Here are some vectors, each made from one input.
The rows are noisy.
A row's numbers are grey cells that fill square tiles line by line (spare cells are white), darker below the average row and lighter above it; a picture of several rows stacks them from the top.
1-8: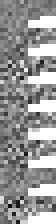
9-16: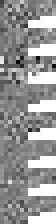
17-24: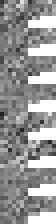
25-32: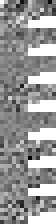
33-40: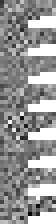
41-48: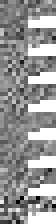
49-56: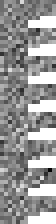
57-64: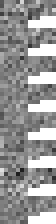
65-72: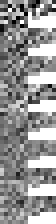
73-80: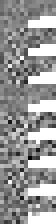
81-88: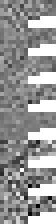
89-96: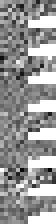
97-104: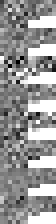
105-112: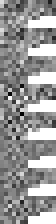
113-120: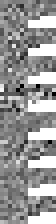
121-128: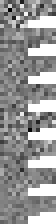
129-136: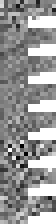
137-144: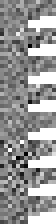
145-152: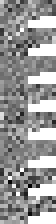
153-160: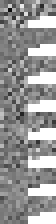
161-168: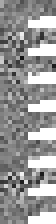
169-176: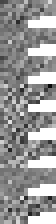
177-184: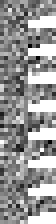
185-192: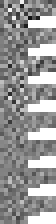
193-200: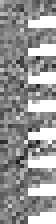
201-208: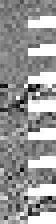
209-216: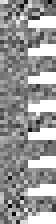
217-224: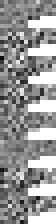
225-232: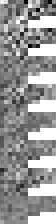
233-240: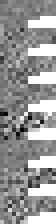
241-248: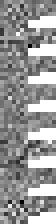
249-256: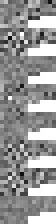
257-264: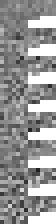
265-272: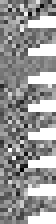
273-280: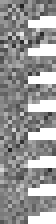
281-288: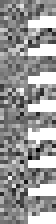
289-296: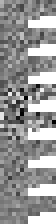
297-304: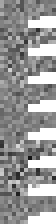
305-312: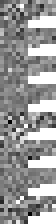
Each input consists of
a point on a 10-point line, together with either a point on a 10-point line, or a point on an 11-point line.
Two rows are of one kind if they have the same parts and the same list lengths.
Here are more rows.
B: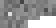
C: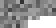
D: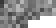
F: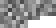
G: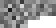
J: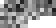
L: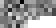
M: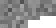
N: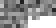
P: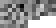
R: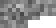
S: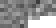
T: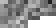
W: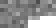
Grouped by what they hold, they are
B, D, L, M, P, S, W
C, F, G, J, N, R, T

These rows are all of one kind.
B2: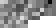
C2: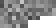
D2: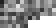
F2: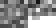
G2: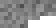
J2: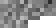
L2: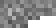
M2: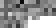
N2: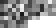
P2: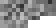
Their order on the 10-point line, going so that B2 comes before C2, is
B2, J2, N2, G2, F2, D2, P2, C2, M2, L2.
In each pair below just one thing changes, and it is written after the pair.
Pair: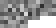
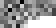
the place on the 10-point line
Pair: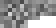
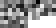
the place on the 11-point line
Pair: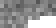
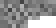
the place on the 11-point line
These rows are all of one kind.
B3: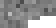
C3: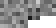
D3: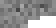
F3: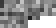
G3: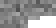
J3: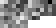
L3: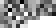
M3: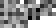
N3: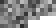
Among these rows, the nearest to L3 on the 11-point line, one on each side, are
D3 and J3.
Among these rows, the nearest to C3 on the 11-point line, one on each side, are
G3 and M3.
